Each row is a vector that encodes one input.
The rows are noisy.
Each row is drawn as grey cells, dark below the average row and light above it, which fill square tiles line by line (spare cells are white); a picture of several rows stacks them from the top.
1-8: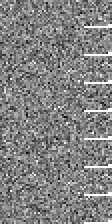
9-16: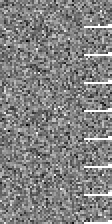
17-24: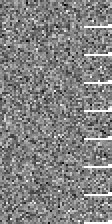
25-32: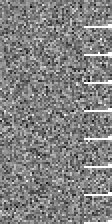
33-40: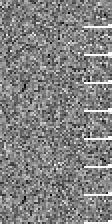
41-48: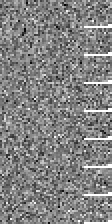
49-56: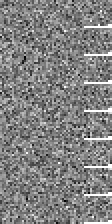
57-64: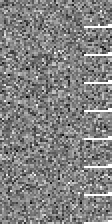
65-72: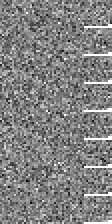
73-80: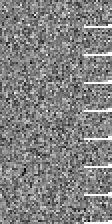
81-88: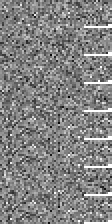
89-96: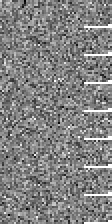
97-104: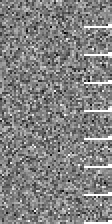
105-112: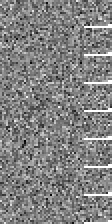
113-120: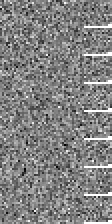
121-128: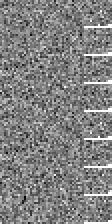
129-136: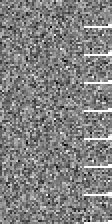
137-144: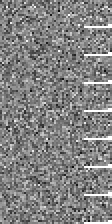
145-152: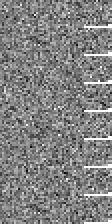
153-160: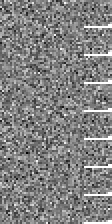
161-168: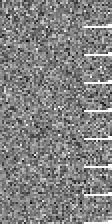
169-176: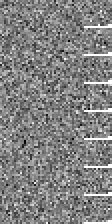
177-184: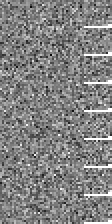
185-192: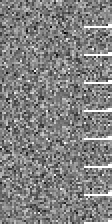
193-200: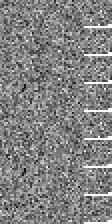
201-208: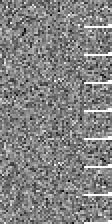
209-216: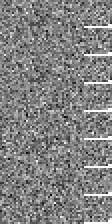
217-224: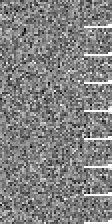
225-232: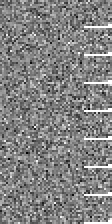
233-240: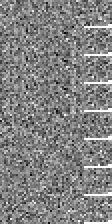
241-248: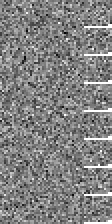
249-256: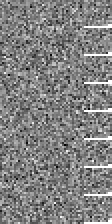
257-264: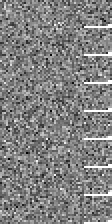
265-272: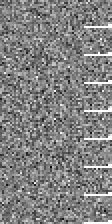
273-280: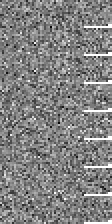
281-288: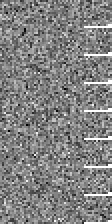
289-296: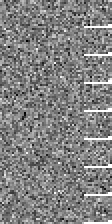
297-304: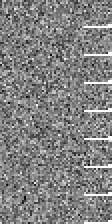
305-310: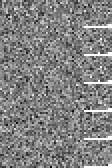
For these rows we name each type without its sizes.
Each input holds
a point on a circle.
